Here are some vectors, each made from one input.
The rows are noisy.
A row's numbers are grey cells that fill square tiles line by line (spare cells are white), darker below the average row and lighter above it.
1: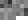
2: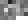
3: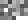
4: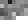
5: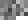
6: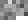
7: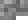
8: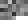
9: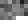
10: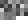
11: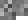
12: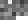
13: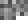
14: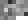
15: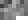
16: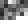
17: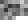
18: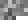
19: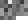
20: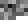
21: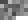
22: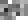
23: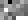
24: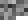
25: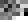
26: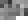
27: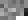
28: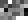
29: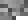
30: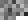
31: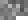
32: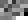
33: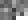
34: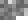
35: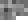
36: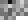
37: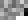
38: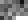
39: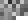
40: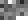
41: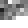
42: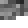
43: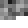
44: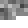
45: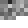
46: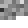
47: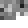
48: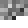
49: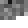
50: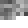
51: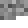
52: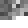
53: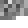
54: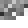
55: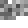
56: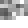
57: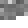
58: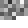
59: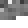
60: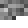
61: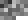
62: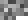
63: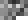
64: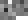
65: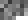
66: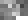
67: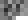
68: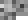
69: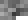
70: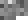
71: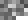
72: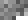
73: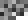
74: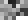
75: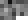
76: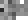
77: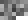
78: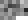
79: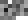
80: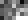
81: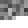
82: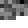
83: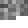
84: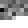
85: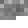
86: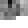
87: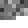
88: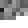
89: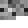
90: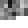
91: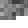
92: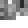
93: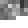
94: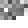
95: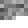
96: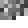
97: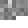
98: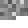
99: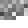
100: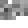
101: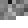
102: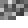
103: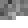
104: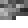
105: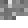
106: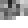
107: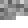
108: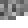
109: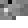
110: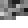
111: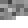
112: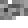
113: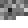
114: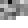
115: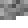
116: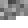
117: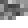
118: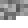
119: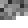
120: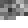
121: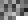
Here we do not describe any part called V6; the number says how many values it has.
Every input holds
a true/false value and a value of V6, together with either a point on a 4-point line, or a point on a 5-point line.
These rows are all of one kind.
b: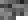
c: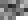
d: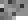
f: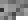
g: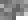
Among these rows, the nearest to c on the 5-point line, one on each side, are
b and g.
